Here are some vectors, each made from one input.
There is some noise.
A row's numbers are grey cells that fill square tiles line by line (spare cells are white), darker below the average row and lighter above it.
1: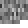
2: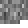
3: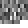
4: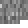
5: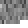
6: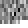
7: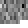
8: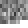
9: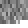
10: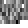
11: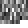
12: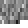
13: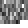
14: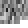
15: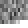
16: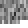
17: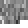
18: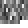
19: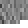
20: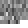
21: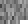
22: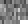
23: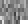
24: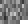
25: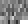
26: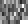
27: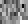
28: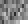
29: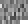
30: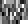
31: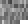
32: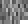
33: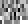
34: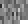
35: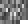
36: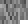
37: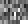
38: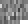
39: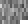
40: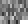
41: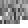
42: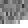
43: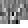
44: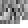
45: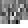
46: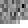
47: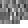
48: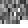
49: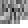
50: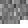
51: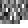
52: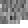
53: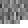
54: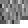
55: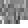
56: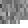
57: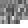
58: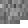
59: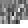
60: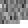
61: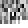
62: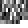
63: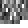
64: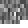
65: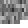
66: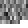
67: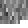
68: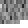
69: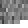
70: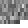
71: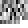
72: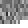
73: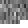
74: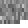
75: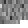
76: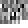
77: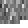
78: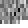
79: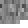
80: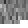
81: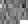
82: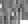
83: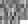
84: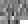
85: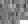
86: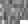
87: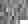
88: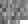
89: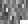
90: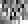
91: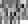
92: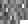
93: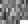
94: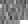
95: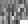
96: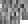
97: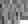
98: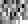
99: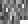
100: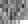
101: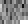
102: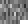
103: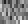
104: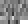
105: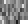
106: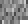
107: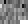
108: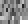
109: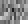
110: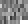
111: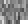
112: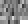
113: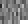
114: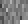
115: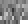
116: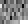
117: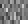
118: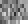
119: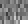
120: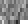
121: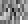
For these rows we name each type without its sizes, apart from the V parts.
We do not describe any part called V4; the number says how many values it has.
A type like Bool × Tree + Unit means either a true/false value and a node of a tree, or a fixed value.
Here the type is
Line × List(Bool × V4).
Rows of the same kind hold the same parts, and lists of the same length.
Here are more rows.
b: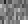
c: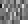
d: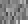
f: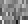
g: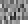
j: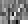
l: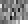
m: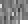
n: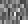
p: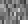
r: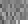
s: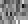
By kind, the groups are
b, g, l, m, n, p
c, d, r, s
f, j

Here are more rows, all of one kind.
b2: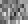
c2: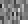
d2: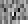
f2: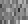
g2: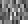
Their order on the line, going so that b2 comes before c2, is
d2, f2, b2, c2, g2.
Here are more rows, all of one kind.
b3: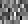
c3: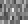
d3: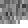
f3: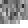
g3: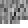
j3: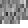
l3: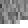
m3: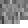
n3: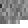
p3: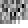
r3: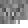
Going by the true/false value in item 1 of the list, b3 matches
g3, j3, l3 and p3.
